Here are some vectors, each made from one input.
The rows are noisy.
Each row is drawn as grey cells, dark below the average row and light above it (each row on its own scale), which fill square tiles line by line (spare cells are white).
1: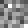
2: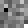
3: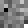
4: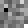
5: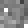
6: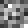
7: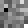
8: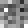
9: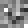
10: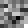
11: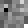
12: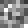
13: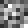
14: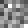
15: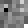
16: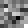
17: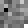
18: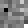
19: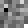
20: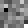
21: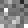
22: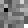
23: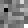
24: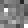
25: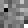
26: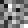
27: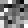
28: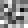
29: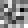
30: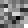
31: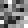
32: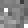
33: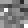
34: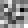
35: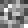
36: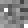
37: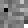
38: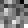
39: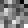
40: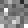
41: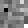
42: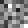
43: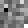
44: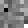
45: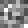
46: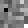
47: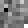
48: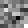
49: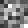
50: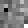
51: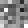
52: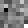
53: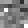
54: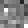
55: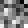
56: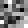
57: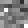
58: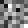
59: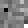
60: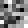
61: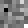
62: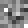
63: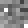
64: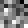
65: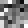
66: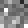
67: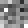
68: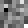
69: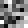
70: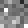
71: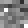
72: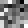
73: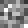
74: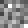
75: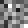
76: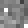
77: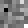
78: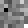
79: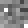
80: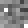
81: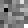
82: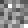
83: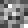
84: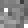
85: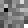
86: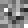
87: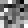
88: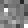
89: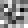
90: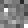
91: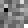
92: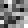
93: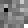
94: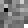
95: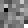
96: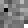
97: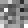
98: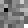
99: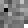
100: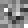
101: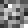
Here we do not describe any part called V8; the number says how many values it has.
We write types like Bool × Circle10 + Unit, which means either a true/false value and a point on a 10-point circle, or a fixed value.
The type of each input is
Bool × Bool × Bool × Bool + Line5 × V8.
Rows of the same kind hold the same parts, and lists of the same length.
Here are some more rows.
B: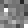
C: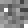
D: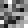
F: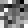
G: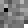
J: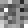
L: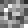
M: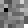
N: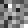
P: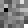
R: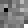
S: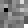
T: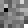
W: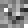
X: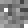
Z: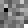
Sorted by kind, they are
B, C, D, F, J, L, N, W, X
G, M, P, R, S, T, Z

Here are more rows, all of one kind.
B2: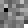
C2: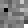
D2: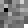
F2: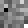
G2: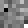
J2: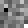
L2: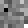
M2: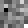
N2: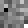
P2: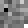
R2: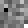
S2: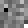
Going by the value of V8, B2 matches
J2, R2 and S2.
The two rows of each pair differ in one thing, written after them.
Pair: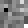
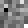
the value of V8
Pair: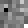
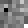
the place on the 5-point line
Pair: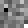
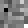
the value of V8
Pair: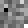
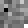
the value of V8
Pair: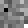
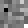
the value of V8
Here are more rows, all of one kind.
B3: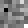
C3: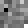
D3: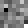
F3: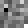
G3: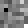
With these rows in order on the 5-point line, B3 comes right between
C3 and F3.
